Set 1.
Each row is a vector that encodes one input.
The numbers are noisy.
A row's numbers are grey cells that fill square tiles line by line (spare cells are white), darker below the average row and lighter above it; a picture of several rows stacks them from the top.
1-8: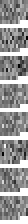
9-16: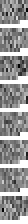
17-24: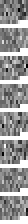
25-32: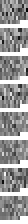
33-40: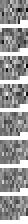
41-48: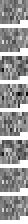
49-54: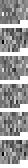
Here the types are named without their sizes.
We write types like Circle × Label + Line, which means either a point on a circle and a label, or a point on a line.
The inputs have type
Circle + Tree.
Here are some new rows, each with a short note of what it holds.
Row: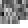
a point on a circle
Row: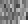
a node of a tree
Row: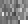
a node of a tree
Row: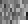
a node of a tree
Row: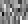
a point on a circle
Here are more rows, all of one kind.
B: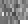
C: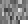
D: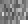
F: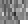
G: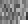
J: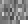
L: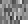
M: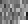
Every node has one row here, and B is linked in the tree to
D and F.
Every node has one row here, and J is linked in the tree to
C and D.
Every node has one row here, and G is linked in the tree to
D and M.
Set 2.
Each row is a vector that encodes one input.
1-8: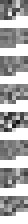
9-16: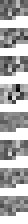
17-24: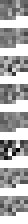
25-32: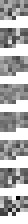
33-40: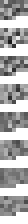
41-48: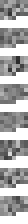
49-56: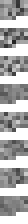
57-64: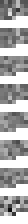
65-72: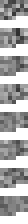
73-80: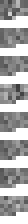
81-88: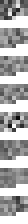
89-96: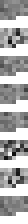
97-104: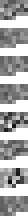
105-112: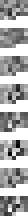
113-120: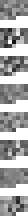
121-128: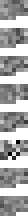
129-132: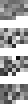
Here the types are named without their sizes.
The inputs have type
List(Line).
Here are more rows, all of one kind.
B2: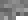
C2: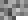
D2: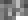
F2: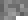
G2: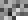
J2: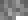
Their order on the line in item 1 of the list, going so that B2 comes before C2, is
F2, J2, B2, G2, D2, C2.
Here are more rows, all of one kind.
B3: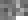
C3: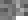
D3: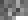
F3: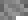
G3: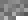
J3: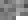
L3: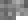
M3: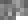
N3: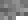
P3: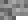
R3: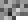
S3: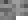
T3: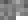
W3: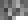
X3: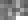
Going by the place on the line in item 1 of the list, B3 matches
C3, J3, R3 and X3.
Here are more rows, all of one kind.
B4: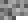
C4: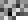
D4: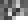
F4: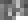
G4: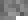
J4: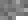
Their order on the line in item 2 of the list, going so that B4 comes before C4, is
F4, G4, J4, B4, D4, C4.
